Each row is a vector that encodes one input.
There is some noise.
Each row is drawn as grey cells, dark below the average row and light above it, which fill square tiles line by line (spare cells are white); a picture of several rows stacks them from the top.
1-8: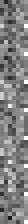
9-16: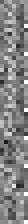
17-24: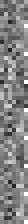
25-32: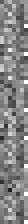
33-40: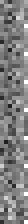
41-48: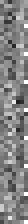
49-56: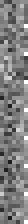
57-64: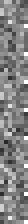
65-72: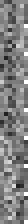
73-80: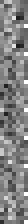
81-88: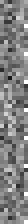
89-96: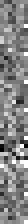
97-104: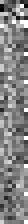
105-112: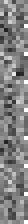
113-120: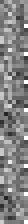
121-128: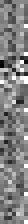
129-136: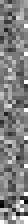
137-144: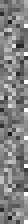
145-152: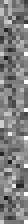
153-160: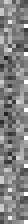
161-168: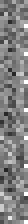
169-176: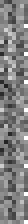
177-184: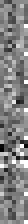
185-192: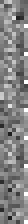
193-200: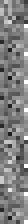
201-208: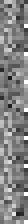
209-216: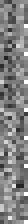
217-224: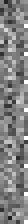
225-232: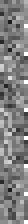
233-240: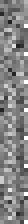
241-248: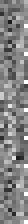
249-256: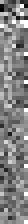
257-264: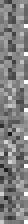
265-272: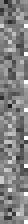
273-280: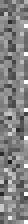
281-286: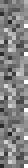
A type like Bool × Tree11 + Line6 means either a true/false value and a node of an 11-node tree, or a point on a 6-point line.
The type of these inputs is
Bool × Circle6 + Unit.
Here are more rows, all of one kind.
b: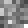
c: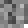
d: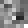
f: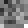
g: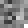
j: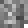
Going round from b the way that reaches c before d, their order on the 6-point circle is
b, c, d, f, j, g.
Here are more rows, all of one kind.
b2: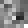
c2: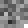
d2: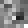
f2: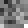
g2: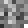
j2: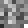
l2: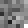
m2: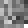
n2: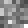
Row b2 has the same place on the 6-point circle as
c2 and d2.
